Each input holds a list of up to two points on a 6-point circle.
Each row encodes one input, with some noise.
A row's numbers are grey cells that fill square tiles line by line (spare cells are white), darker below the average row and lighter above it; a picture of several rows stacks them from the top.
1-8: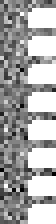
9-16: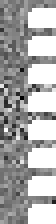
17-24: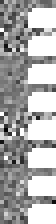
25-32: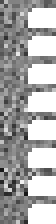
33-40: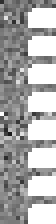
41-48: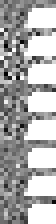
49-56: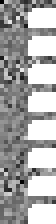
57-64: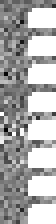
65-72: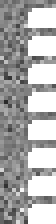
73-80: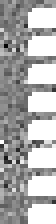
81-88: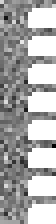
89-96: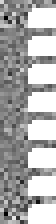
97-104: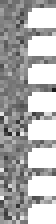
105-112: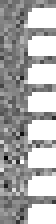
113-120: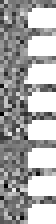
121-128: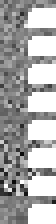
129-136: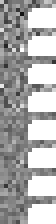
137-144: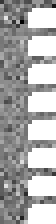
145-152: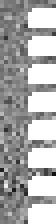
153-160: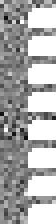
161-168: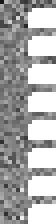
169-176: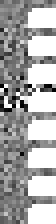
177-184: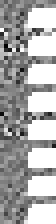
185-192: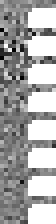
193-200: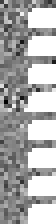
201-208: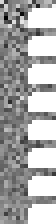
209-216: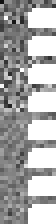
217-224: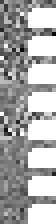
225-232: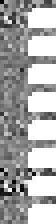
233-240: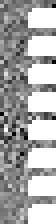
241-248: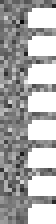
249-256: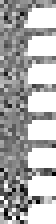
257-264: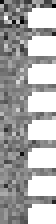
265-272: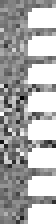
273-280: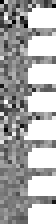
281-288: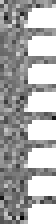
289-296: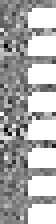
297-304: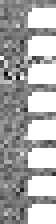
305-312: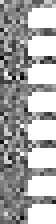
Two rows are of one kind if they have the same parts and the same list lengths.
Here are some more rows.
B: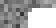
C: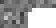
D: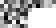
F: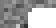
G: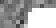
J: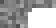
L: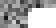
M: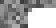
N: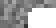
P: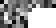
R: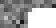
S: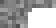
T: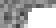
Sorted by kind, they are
B, C, G, J, R, S, T
D, L, M
F, N, P

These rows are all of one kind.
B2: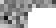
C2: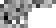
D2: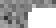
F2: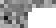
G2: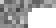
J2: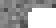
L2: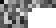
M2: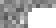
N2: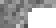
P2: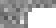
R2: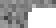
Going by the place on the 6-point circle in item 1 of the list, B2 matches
D2, F2, L2 and R2.
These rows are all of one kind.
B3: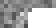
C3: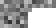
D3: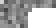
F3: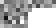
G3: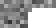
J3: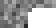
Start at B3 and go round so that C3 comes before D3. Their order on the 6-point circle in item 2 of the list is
B3, F3, C3, G3, J3, D3.
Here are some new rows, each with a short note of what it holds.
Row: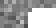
a list of two items
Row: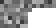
a list of one item
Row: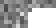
a list of two items
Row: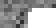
a list of one item
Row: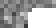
a list of two items
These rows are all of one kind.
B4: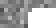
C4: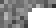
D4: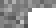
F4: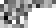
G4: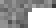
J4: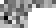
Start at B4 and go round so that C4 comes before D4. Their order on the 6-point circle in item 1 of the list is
B4, C4, G4, J4, F4, D4.
